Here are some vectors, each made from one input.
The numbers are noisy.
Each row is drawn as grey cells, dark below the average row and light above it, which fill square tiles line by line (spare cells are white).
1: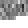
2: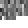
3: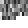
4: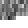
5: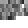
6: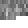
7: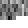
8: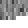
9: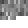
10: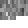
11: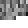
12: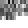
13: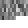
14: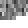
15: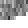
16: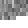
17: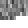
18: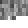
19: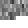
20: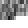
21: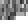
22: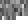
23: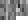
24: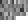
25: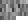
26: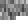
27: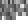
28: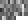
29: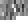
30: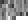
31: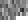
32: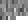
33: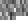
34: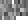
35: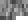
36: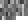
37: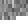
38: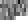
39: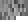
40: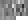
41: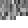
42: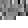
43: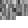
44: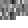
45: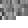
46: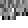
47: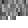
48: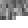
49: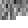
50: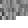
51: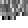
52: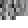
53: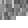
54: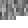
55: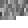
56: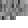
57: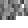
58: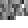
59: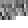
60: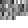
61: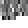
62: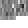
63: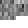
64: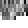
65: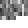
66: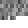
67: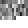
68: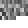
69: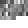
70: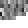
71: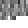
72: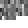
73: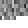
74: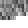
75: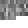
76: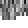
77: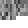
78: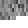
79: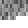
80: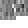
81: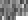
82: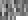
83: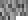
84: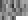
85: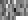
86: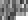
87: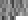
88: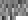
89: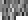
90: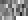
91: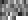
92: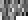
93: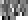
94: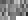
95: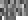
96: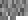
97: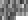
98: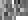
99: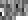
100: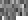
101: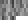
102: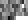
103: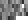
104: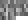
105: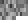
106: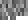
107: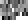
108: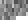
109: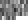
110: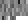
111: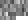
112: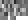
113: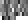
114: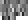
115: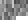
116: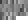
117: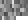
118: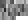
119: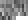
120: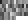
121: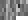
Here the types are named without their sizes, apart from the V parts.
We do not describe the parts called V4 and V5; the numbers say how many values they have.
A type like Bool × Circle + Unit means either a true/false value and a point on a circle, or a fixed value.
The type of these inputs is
Bool × V4 + (Circle + Unit) × V5.
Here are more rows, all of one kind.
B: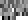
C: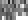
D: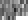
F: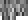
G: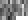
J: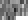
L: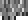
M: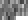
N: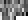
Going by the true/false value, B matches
F, L and N.
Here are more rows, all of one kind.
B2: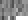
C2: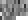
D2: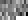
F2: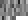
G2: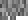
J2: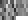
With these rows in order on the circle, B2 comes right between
C2 and J2.
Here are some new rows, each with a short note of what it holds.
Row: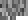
a point on a circle and a value of V5
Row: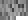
a value of V5
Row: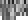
a true/false value and a value of V4
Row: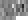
a value of V5
